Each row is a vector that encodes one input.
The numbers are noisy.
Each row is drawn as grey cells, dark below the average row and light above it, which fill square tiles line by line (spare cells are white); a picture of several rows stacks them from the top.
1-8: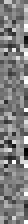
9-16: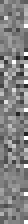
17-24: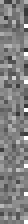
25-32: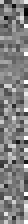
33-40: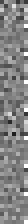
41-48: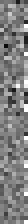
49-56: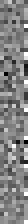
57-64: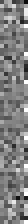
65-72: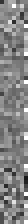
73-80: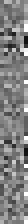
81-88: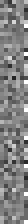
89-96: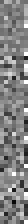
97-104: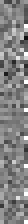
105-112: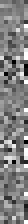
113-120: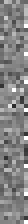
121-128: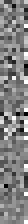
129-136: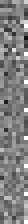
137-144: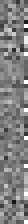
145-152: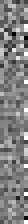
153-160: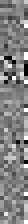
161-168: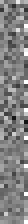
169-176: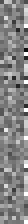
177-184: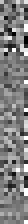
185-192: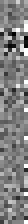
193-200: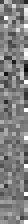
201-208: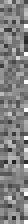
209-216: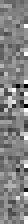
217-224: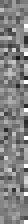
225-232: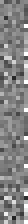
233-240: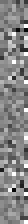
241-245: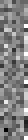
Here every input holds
a list of up to two points on a 6-point circle.
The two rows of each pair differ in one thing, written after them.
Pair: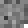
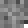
the place on the 6-point circle in item 2 of the list
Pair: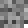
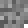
the place on the 6-point circle in item 2 of the list
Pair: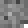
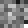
the place on the 6-point circle in item 2 of the list
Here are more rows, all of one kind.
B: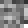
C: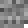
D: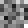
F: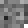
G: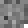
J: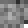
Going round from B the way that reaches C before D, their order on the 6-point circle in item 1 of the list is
B, C, D, F, G, J.
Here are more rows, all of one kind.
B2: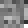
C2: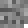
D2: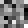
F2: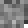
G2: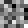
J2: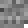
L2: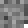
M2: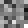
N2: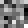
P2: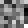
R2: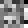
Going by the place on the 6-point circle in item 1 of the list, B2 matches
G2 and R2.
